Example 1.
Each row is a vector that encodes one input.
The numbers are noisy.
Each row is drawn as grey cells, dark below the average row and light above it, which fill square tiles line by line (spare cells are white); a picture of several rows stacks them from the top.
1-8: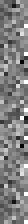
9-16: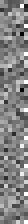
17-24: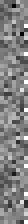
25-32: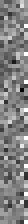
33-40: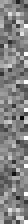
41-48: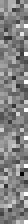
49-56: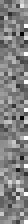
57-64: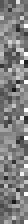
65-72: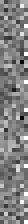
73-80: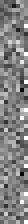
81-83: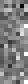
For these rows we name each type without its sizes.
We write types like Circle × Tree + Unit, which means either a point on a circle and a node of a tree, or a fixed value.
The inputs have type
Bool × Line.
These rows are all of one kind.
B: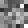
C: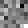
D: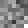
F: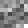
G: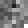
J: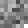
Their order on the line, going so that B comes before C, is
B, D, J, F, G, C.
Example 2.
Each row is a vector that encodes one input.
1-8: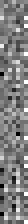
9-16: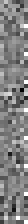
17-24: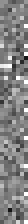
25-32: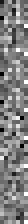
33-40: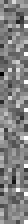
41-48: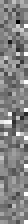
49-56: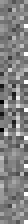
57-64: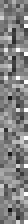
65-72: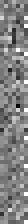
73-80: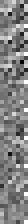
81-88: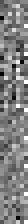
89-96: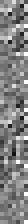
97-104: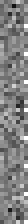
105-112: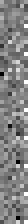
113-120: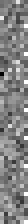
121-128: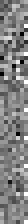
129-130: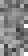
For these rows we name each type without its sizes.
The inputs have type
Bool × Line.
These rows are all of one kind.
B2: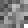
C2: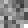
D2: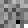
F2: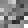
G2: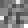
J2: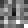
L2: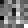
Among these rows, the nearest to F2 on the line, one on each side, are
C2 and D2.
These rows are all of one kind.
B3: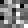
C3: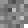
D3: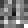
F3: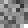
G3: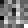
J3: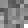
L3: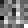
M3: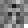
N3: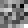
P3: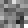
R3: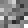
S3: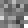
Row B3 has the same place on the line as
G3 and L3.
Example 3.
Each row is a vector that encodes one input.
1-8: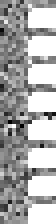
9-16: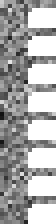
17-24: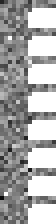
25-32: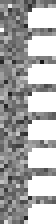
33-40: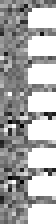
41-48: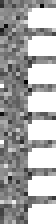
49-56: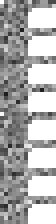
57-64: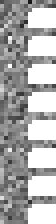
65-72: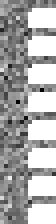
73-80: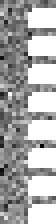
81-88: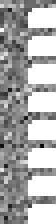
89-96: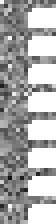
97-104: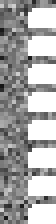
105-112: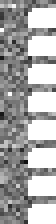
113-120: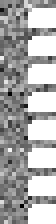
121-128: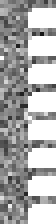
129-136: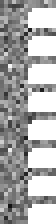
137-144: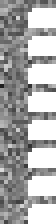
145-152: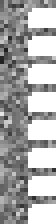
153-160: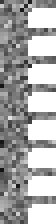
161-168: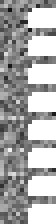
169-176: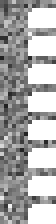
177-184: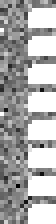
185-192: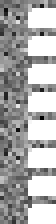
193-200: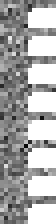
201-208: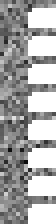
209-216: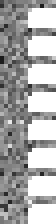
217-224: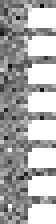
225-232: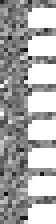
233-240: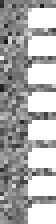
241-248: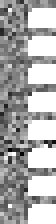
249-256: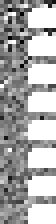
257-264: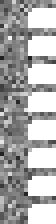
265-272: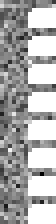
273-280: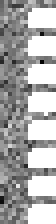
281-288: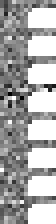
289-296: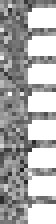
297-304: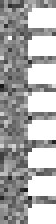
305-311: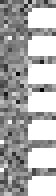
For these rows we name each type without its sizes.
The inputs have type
List(Circle).
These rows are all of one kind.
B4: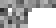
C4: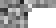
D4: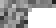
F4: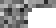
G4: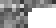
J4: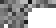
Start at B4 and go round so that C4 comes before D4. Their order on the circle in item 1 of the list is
B4, C4, J4, F4, D4, G4.
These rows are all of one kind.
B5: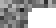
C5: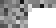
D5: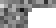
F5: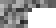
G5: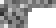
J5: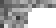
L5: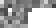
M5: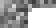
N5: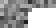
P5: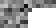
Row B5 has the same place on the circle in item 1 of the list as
D5, M5 and N5.
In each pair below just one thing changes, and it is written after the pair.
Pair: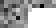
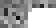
the place on the circle in item 2 of the list
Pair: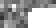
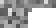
the place on the circle in item 1 of the list
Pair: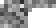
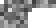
the place on the circle in item 2 of the list
